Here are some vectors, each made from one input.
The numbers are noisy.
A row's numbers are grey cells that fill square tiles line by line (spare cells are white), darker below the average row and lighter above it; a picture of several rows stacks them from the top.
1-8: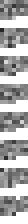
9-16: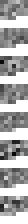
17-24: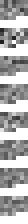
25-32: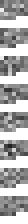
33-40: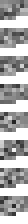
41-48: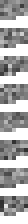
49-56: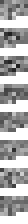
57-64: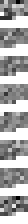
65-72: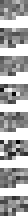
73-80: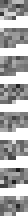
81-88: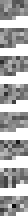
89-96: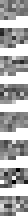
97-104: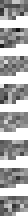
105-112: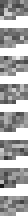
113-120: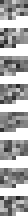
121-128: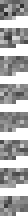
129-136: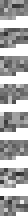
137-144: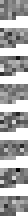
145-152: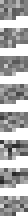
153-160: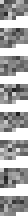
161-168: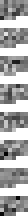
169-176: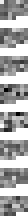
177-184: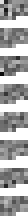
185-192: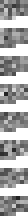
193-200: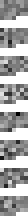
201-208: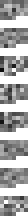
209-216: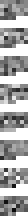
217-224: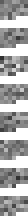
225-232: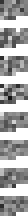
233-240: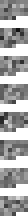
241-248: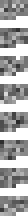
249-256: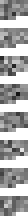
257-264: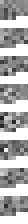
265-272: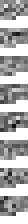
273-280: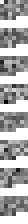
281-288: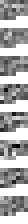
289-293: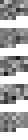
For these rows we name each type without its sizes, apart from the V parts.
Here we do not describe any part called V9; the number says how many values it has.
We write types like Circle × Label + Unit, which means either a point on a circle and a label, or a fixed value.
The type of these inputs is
Bool × Bool × Bool × V9 + Line × Line.
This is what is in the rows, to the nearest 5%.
About 45% of them hold a point on each of two lines. The rest hold three true/false values and a value of V9.
